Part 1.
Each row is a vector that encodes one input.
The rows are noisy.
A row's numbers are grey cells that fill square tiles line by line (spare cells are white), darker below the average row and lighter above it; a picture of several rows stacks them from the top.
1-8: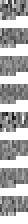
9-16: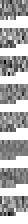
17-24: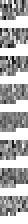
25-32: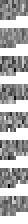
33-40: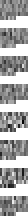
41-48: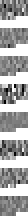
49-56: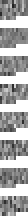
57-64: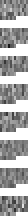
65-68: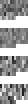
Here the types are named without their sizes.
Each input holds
a list of points on a line.
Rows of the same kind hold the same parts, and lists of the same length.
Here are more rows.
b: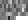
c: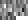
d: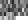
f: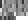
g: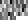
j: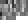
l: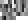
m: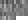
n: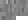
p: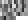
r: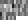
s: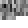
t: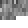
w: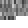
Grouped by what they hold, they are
b, f, j, n, p, r, s, w
c, l, m, t
d, g

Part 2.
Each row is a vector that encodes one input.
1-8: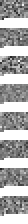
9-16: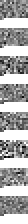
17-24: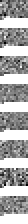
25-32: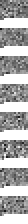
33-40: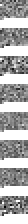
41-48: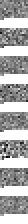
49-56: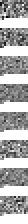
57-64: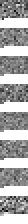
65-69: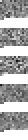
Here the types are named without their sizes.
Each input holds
either a point on a line, or four true/false values.
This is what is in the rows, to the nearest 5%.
About 20% of them hold a point on a line. The rest hold four true/false values.
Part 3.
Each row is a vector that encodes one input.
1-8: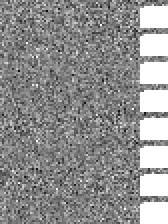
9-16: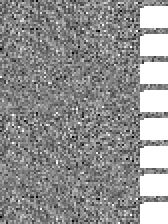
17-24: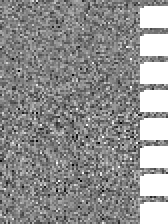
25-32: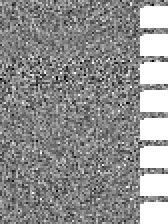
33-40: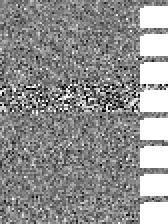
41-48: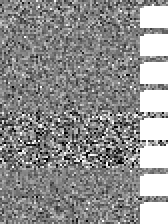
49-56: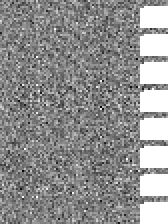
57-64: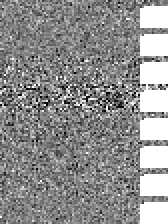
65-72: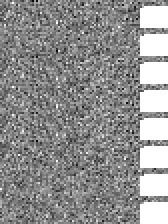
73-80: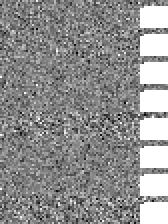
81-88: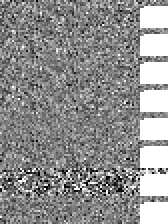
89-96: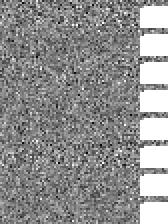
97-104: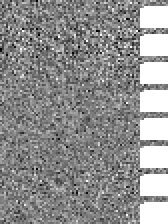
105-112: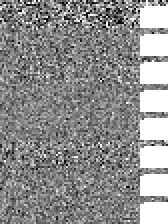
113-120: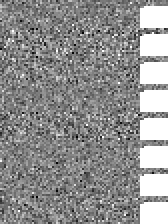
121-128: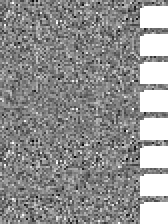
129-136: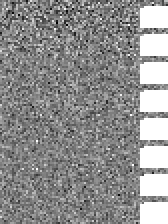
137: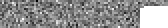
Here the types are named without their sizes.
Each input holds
a list of points on a circle.
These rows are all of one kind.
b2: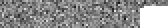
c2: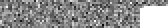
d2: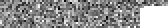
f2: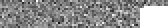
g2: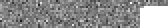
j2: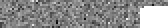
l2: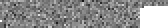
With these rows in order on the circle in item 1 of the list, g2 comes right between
c2 and f2.
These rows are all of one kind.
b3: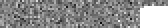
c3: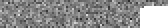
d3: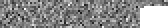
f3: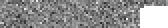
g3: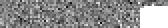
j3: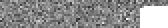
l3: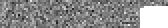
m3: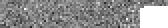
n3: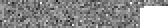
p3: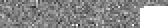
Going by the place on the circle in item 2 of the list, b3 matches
d3 and p3.
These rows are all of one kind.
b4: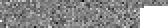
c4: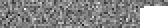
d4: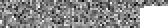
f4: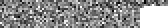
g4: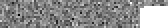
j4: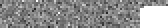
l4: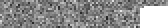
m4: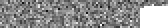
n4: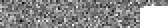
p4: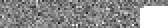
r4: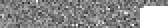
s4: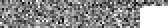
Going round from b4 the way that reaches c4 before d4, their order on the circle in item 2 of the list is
b4, c4, s4, j4, f4, g4, r4, l4, p4, m4, n4, d4.
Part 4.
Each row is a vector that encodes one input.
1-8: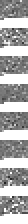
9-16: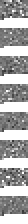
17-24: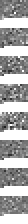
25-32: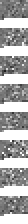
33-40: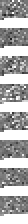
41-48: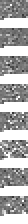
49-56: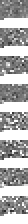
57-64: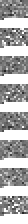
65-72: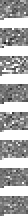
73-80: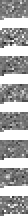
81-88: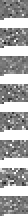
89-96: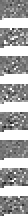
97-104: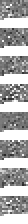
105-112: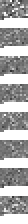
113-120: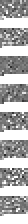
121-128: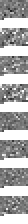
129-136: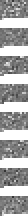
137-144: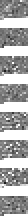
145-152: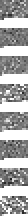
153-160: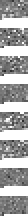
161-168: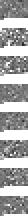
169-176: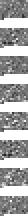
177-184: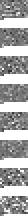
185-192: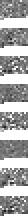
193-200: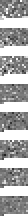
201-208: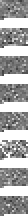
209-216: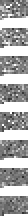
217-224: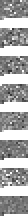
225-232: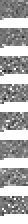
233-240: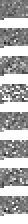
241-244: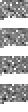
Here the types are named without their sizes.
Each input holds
a point on a line and four true/false values.
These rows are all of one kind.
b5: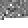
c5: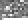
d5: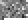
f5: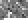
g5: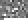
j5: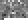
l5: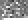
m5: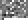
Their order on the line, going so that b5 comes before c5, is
l5, f5, g5, b5, m5, d5, c5, j5.
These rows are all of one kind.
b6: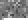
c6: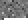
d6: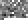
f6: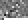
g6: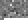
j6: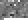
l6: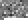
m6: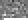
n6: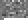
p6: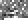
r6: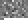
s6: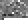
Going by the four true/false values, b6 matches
j6 and n6.
